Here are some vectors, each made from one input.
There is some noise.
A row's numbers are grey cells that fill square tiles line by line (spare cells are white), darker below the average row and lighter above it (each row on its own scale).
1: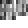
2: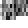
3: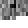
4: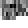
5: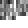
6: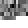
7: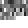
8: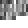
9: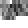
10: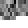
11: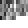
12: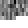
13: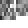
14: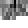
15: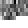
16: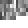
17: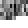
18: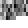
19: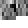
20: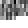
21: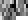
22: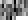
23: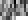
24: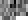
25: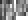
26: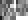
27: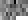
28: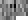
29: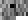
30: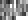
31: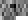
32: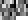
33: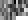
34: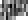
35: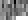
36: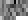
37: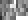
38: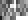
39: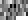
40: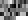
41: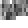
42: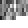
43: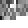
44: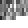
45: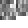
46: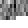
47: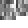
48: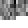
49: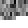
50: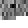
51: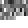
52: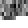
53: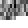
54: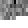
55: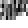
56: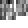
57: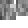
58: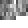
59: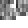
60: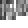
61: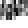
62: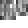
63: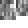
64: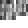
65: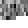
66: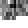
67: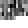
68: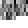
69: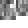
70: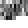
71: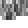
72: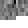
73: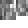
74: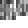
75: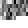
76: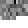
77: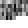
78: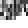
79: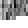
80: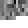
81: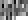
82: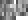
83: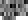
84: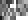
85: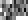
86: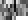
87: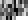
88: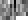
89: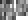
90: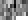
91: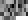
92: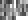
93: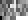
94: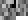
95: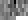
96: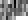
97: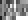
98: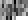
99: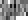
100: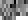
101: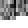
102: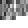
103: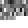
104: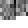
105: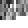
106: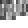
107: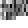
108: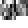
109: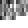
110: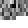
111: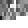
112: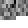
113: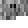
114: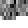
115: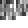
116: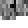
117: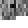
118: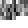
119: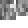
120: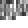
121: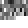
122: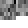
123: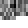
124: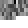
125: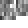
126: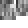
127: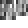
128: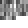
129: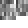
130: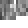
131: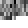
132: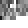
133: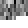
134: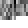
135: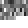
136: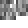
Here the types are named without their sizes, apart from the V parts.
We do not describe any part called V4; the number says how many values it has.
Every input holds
a list of items, each a true/false value and a value of V4.
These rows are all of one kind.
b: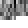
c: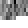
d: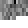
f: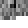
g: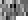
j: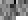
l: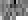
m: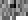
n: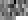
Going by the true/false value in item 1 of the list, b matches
c and g.
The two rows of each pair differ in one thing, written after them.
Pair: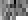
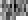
the true/false value in item 1 of the list
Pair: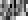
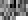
the true/false value in item 1 of the list
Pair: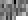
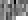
the value of V4 in item 2 of the list
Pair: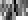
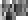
the true/false value in item 2 of the list
